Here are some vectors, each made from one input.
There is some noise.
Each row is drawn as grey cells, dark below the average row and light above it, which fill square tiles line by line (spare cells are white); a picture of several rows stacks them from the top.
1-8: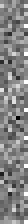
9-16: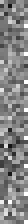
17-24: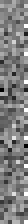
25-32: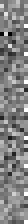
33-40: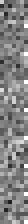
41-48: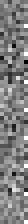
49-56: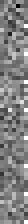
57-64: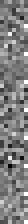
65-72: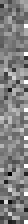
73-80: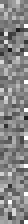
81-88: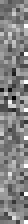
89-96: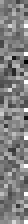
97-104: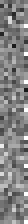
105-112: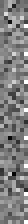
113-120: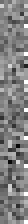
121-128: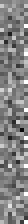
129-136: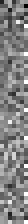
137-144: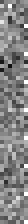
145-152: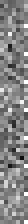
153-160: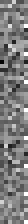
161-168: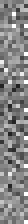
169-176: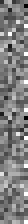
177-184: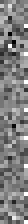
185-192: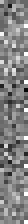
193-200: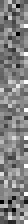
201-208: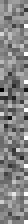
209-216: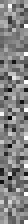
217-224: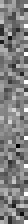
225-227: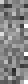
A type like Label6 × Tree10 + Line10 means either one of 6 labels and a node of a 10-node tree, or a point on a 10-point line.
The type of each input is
(Bool × Line5 + Line7) × Line7 + Tree8.
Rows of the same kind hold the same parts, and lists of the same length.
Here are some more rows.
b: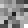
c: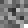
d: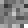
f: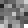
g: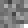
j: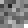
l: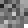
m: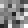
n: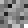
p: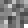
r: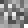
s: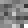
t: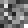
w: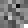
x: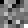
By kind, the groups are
b, l, p
c, t, w, x
d, f, g, j, m, n, r, s

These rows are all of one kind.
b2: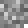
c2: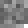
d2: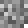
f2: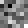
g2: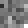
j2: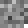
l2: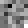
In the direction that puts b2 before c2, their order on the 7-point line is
b2, d2, j2, c2, g2, f2, l2.
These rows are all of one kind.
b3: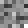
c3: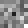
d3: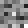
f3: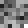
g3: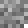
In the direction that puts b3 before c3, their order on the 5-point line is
d3, b3, g3, f3, c3.
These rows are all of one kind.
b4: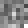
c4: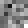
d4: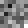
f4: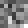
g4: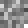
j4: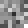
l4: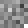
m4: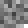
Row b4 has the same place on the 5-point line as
g4 and m4.
